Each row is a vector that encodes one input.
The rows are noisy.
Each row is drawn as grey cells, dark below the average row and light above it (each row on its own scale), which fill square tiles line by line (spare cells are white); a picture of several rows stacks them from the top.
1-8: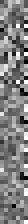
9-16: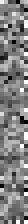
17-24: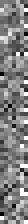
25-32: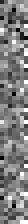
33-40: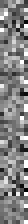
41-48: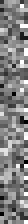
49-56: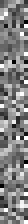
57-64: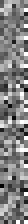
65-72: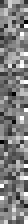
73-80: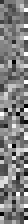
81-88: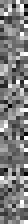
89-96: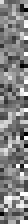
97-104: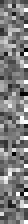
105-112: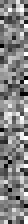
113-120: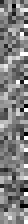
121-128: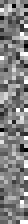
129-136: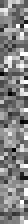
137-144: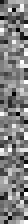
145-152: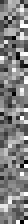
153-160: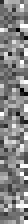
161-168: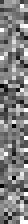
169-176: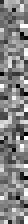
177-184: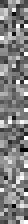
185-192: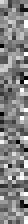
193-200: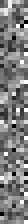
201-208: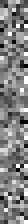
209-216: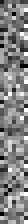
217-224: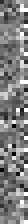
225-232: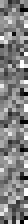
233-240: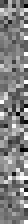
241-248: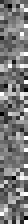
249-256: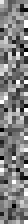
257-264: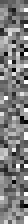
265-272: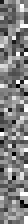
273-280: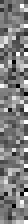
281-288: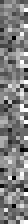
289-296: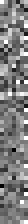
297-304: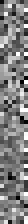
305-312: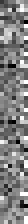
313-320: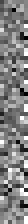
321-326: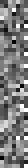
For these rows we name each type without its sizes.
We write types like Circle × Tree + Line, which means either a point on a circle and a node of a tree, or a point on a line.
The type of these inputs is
(Bool × Bool × Bool × Bool + Unit) × Label + Line.
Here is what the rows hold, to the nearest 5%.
About 80% of them hold a label, together with either a fixed value, or four true/false values. The rest hold a point on a line.
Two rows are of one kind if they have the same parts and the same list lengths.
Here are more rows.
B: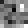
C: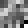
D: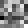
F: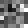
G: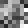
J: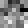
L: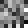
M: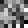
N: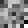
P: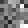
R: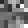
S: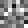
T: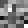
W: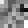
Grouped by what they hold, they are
B, D, F, G, P, R, S, T
C, L, M, N
J, W

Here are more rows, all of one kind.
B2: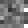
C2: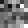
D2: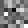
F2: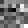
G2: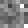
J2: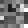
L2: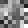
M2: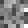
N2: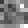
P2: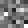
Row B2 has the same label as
D2, F2, J2 and P2.
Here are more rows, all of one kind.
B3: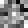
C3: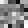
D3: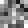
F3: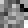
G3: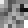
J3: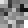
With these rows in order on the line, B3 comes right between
D3 and F3.
